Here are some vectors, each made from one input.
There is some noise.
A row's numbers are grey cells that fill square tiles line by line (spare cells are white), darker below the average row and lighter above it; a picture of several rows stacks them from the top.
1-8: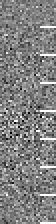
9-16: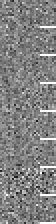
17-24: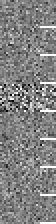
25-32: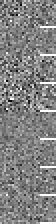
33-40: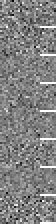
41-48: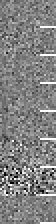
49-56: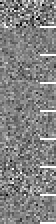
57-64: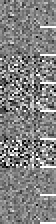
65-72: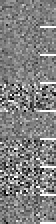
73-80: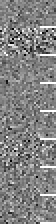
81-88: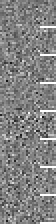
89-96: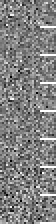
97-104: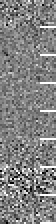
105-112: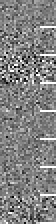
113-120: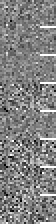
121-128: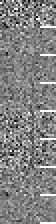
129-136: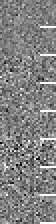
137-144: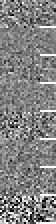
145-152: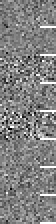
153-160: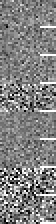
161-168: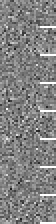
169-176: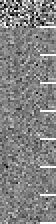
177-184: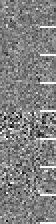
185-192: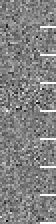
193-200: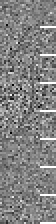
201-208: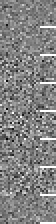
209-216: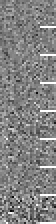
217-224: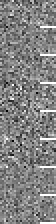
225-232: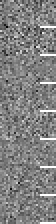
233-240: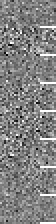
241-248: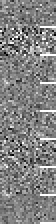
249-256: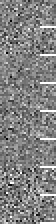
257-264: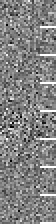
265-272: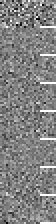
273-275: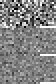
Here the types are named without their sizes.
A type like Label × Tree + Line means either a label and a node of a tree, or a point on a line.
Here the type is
(Circle + Unit) × (Circle + Unit) × Line.
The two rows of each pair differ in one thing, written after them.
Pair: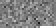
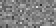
the place on the line
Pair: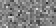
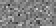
the place on the line
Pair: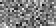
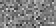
the place on the line
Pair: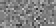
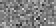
the place on one of the two circles
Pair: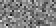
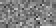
the place on one of the two circles
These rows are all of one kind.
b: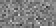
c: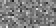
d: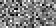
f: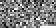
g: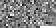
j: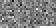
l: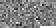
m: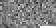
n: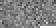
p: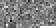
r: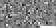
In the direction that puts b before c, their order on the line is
r, g, l, b, d, m, n, f, j, c, p.
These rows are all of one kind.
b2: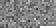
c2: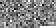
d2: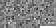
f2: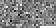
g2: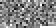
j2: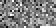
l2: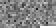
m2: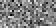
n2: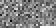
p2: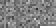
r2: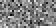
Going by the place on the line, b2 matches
c2, d2, j2 and p2.
